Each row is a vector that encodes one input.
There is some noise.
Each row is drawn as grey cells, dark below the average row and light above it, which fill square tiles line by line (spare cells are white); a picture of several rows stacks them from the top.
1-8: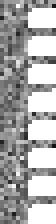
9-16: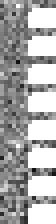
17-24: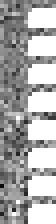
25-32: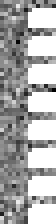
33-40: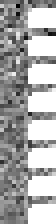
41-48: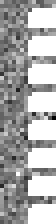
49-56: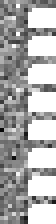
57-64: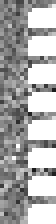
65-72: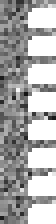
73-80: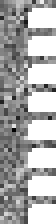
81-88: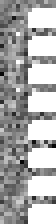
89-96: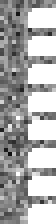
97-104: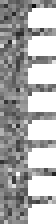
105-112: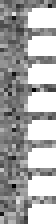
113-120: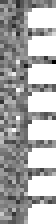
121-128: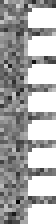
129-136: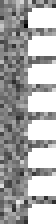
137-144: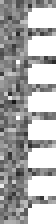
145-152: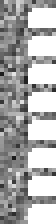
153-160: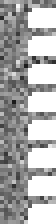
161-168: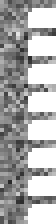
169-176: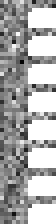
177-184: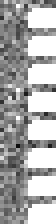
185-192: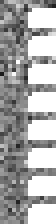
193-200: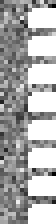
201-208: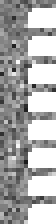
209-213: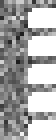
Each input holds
either a point on a 5-point circle and a true/false value, or a list of up to two points on a 5-point line.
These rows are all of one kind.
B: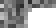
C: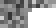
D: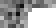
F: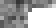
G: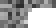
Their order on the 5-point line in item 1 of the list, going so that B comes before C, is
G, B, F, C, D.
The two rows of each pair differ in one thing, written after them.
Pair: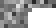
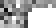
the place on the 5-point circle
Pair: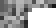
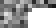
the place on the 5-point circle
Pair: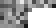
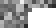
the true/false value
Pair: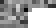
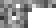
the place on the 5-point circle
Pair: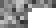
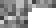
the place on the 5-point circle
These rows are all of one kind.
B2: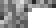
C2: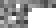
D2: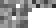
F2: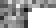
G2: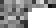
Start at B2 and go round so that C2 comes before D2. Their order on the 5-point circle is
B2, G2, F2, C2, D2.
